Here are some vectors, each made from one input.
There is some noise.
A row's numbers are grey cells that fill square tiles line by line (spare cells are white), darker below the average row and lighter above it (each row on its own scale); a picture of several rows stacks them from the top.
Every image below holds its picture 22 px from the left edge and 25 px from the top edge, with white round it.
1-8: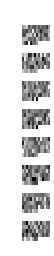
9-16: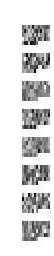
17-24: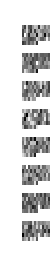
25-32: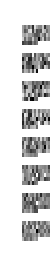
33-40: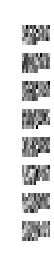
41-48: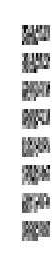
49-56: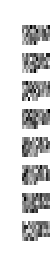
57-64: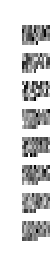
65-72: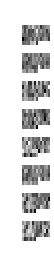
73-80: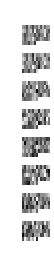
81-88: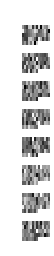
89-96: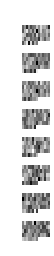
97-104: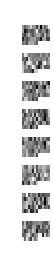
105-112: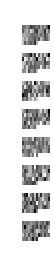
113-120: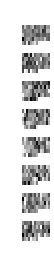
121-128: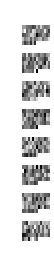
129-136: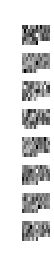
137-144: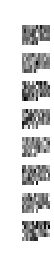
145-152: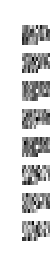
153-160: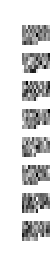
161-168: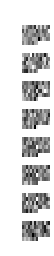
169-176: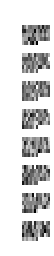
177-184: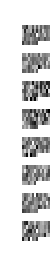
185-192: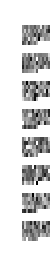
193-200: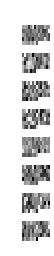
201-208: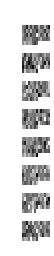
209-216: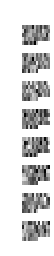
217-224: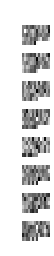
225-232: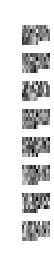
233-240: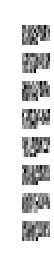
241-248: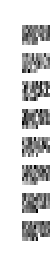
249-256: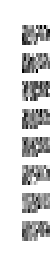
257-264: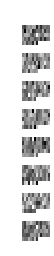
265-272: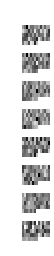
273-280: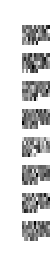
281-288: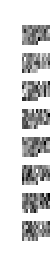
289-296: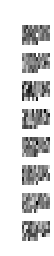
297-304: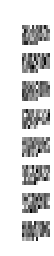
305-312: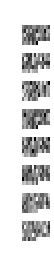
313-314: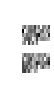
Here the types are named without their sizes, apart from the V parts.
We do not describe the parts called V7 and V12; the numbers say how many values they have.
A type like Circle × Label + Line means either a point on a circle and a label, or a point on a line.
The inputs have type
Bool × (Circle + Unit) × V12 + V7.
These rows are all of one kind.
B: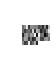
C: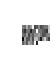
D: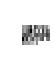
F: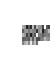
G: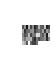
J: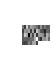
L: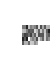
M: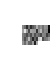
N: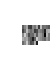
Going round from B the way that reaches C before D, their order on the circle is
B, F, M, J, C, L, N, D, G.
